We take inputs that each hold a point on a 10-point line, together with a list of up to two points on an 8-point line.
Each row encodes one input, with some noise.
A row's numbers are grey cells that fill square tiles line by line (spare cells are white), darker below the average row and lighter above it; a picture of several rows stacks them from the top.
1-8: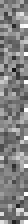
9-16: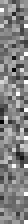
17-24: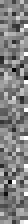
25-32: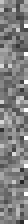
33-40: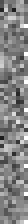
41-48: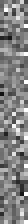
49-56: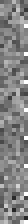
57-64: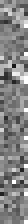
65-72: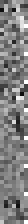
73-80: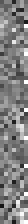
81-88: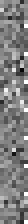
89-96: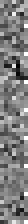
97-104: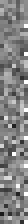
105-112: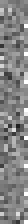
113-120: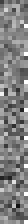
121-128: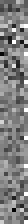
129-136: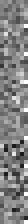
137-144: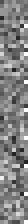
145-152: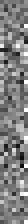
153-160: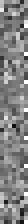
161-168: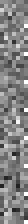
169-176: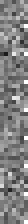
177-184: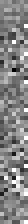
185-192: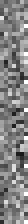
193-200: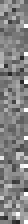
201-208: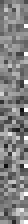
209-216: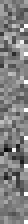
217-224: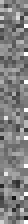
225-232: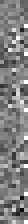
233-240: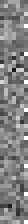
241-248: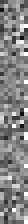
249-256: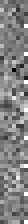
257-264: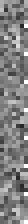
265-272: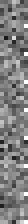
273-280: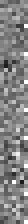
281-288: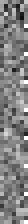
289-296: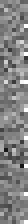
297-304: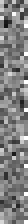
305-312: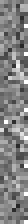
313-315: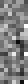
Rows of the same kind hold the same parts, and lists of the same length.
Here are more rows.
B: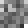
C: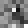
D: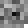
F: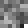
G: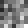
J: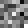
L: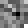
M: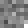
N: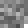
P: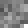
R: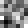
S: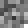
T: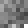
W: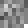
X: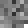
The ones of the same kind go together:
B, G, L, M
C, D, N, R, S, T, W, X
F, J, P

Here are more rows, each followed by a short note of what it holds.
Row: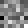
a point on a 10-point line, together with a list of one item
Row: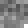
a point on a 10-point line, together with a list of one item
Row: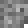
a point on a 10-point line, together with the empty list
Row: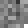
a point on a 10-point line, together with a list of two items
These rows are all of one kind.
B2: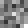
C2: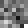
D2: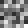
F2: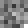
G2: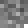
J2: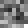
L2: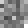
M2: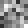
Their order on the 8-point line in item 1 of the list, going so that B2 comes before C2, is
J2, B2, F2, G2, C2, D2, M2, L2.
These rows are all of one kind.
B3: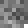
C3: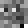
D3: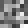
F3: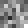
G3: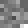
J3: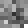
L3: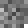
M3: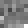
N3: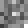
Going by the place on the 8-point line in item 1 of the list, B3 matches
G3, L3 and M3.
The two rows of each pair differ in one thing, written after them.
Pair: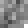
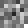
the place on the 10-point line
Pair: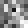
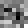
the place on the 8-point line in item 1 of the list
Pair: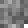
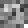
the place on the 10-point line
